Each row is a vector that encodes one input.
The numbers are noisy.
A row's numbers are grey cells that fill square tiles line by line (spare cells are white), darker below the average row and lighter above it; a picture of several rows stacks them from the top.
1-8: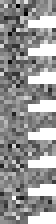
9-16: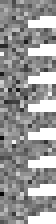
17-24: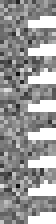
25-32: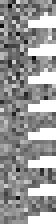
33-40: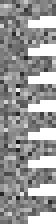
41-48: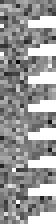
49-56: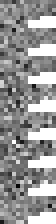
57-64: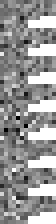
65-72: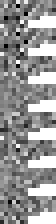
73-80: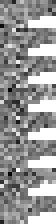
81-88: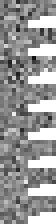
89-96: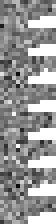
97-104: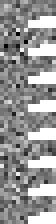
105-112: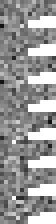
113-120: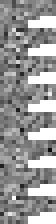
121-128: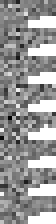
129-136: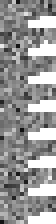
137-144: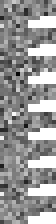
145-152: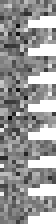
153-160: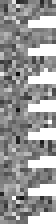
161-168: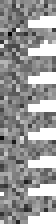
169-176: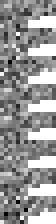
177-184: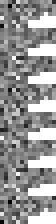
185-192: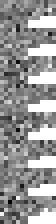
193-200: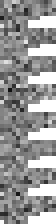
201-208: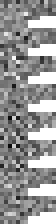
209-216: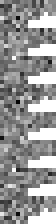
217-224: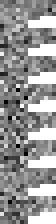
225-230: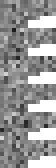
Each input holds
a point on a 10-point line, together with a list of up to two points on a 4-point line.
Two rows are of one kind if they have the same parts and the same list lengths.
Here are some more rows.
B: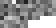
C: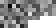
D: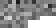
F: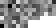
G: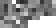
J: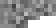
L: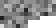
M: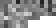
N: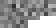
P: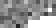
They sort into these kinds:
B, G, J, L, N, P
C, F
D, M

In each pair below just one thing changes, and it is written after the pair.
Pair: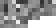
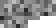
the place on the 10-point line
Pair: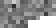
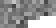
the place on the 4-point line in item 2 of the list
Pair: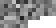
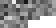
the place on the 4-point line in item 1 of the list
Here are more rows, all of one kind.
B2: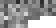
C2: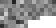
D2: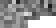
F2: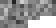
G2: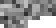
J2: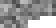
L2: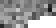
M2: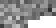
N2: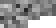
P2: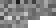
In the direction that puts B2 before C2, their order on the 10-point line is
B2, D2, P2, M2, L2, C2, F2, J2, N2, G2.
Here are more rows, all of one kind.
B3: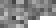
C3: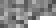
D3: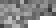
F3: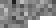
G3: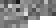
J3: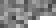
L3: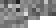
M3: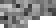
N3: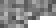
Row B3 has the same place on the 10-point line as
C3, J3 and N3.
